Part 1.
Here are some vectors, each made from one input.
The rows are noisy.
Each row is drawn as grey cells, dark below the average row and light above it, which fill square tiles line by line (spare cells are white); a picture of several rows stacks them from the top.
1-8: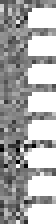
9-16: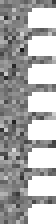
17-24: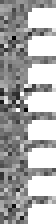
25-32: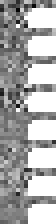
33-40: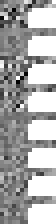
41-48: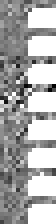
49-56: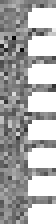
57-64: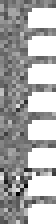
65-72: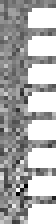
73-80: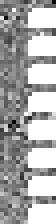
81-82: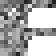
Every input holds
a list of up to two points on a 10-point line.
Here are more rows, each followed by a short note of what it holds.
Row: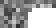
the empty list
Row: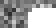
the empty list
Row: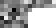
a list of two items
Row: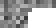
a list of one item
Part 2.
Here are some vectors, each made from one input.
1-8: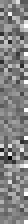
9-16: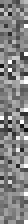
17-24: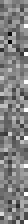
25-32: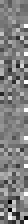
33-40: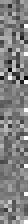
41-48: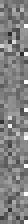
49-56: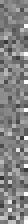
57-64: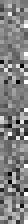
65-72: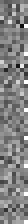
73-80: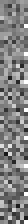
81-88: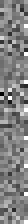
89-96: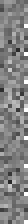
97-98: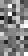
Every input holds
either a point on a 5-point line, or a point on an 11-point line and a point on a 12-point line.
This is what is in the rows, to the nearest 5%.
About 20% of them hold a point on a 5-point line. The rest hold a point on an 11-point line and a point on a 12-point line.
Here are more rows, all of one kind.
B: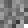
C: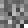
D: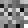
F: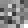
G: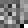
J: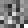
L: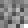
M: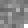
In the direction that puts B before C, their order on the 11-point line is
G, J, M, B, D, C, F, L.
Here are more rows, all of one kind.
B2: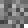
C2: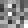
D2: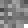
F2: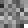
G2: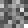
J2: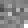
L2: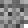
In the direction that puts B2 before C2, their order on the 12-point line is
L2, G2, B2, F2, J2, D2, C2.
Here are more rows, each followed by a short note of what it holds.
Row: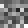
a point on a 5-point line
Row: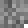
a point on an 11-point line and a point on a 12-point line
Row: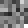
a point on a 5-point line
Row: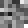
a point on a 5-point line
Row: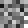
a point on an 11-point line and a point on a 12-point line
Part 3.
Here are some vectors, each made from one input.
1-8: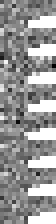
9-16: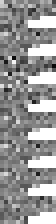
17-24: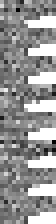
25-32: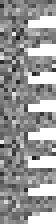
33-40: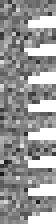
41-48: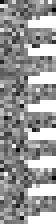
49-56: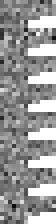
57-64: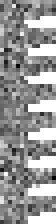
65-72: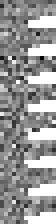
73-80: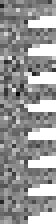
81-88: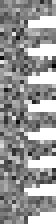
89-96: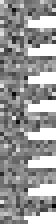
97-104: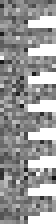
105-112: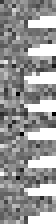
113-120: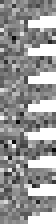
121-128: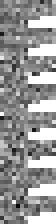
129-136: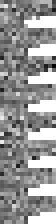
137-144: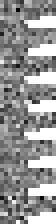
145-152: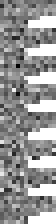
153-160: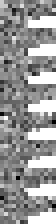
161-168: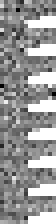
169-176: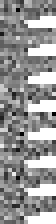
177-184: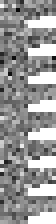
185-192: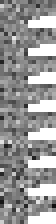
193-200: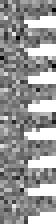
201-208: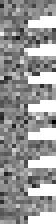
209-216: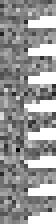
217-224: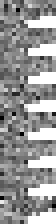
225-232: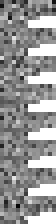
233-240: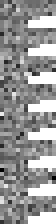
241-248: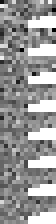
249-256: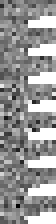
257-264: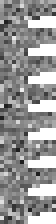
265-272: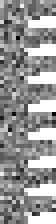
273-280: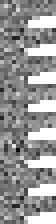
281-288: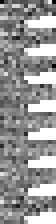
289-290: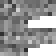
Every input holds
a point on a 16-point circle, together with either a fixed value, or a node of a 7-node tree.
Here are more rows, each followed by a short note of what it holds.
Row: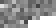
a point on a 16-point circle
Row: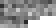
a point on a 16-point circle
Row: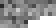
a point on a 16-point circle
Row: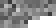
a point on a 16-point circle
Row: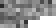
a point on a 16-point circle
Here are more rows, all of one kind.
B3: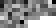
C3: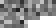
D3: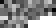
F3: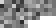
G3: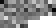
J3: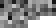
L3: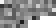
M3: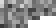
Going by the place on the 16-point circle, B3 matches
C3 and J3.
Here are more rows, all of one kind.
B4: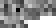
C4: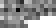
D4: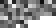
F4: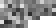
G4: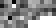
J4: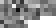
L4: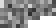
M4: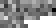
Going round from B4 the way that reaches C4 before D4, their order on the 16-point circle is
B4, C4, F4, L4, G4, J4, D4, M4.
